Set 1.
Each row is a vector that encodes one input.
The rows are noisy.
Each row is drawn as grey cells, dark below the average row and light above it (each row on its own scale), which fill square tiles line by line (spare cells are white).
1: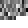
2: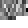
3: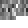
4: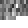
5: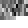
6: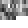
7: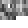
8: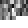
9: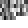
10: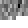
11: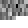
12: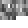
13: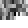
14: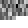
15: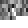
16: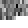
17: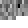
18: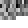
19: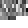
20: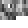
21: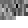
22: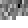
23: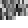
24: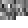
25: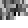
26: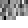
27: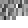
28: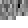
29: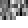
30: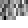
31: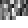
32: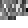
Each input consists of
a point on a 7-point line.
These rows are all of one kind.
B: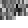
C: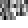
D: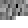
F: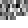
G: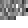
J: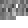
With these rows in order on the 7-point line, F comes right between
C and D.
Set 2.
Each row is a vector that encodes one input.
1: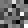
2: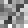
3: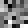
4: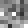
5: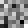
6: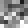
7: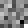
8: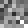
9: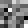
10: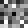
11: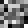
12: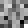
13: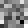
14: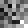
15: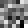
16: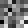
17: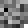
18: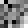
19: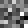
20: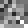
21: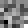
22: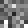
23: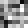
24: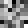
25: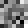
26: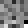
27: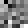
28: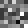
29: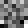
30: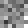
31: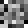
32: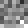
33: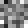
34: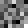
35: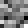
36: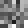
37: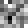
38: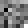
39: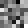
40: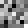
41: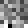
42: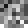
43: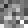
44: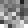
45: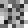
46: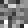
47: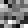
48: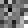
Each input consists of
one of 9 labels.
